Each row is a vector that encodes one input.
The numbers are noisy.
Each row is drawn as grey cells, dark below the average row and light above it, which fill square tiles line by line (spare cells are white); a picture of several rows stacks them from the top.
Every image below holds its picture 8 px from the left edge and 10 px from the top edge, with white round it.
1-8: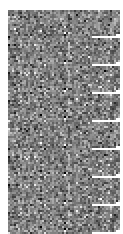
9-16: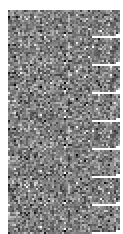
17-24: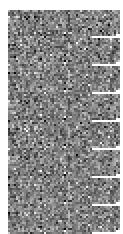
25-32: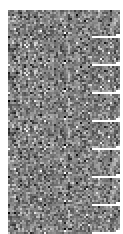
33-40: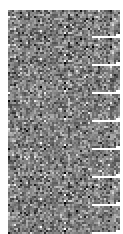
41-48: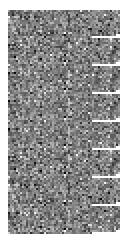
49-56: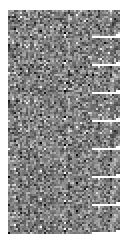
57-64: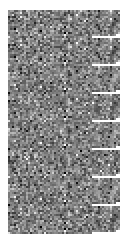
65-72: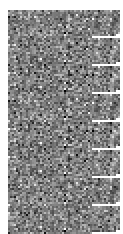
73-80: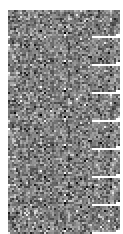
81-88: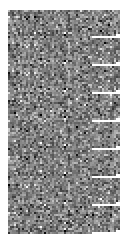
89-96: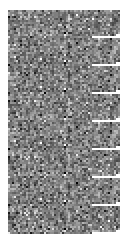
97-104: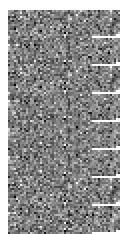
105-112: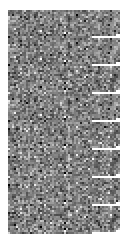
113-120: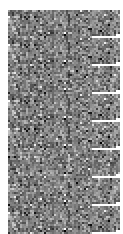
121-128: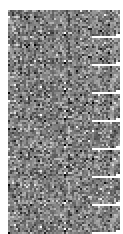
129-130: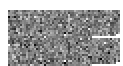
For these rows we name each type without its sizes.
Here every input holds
a point on a line and a true/false value.
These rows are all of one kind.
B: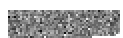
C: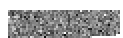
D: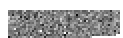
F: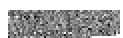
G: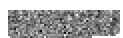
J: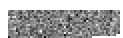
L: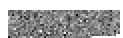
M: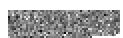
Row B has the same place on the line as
D and L.
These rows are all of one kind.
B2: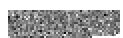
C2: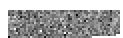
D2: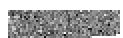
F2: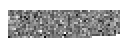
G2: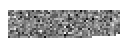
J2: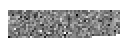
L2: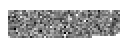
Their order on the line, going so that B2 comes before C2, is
G2, B2, C2, J2, F2, D2, L2.
